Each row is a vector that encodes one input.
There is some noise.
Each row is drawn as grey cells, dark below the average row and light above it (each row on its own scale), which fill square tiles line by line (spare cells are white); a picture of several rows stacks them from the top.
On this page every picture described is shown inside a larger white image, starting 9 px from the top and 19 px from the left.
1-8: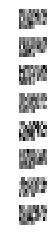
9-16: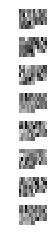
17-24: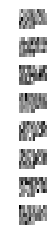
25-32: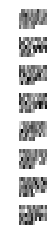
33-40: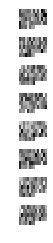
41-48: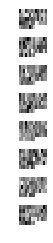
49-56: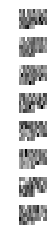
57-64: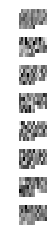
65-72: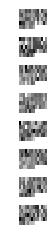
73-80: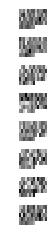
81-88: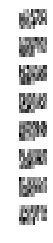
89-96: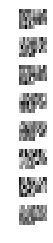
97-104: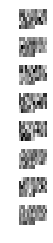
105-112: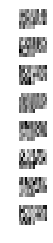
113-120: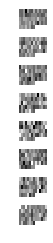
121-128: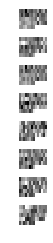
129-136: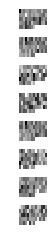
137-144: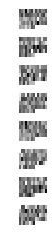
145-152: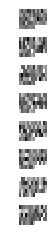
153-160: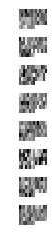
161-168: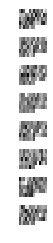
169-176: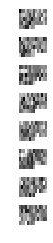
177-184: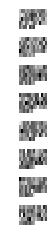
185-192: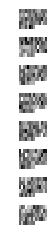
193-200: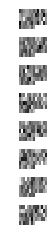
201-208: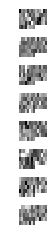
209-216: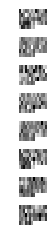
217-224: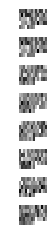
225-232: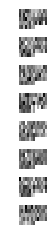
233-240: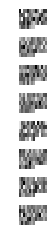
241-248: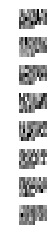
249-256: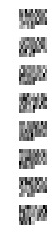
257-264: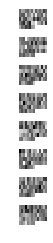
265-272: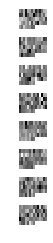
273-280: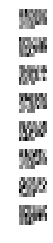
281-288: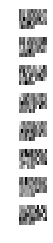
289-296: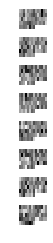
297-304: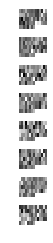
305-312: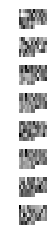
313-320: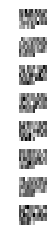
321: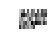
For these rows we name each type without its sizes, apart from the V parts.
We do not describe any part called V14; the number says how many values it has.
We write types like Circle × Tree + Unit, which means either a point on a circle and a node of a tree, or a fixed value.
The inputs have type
(Bool × Bool × Bool + Unit) × V14 + Line.
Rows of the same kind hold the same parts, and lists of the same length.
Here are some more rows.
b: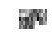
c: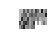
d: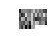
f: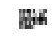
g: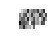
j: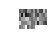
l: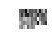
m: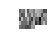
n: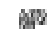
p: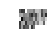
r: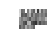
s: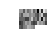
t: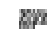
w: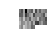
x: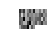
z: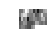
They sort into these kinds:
b, c, g, n, p, r, s, t, z
d, f, m, x
j, l, w

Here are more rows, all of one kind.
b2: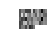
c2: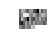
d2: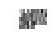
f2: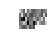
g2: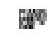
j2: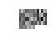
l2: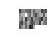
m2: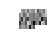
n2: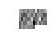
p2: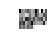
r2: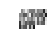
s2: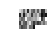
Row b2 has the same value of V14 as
j2, n2 and s2.
